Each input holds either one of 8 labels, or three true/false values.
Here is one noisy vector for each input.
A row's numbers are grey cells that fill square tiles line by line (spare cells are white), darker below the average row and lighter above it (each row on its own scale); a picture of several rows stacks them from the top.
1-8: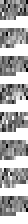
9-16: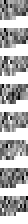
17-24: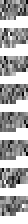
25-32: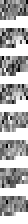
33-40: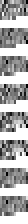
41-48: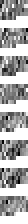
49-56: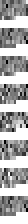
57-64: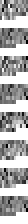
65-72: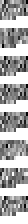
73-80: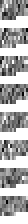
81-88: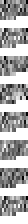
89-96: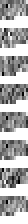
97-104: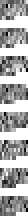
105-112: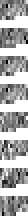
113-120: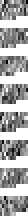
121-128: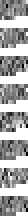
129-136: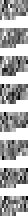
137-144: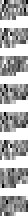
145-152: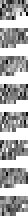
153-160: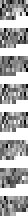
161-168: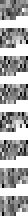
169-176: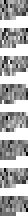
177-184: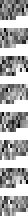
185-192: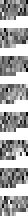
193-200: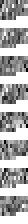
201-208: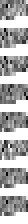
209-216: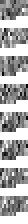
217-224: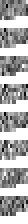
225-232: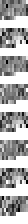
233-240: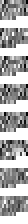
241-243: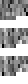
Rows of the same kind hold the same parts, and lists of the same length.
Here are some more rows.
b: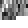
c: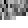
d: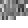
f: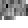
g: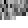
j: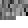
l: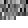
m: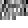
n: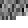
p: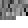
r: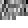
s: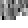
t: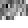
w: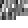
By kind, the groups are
b, d, n, s, w
c, f, g, j, l, m, p, r, t

